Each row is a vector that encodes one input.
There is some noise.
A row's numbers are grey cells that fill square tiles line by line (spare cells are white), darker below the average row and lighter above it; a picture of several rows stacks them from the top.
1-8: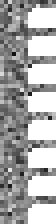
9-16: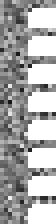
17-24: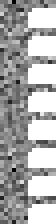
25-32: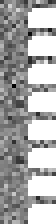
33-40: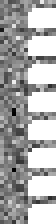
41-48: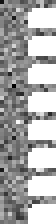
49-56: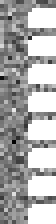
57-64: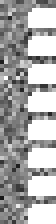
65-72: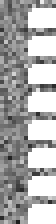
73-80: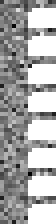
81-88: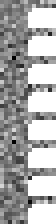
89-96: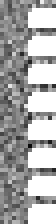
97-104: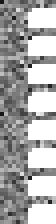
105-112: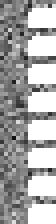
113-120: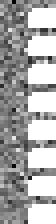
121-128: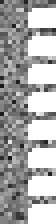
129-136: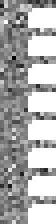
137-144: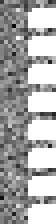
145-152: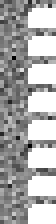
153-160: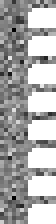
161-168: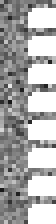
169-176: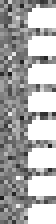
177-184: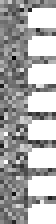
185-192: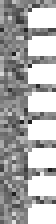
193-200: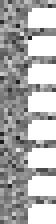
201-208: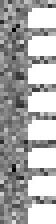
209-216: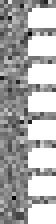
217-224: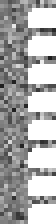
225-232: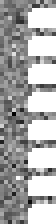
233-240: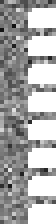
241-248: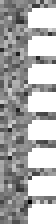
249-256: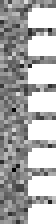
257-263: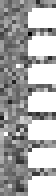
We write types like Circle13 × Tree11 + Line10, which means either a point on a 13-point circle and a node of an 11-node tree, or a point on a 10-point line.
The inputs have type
Bool × Circle11 + Line9 + List2(Line5).
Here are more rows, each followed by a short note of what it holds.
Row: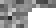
a list of one item
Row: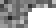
a list of one item
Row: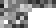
the empty list
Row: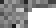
a point on an 11-point circle and a true/false value
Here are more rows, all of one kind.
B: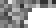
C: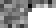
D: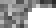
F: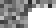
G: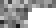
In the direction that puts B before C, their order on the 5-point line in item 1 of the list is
B, D, C, F, G.
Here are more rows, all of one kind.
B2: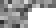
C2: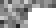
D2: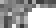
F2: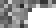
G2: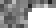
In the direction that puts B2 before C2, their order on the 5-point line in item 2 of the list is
B2, C2, G2, F2, D2.
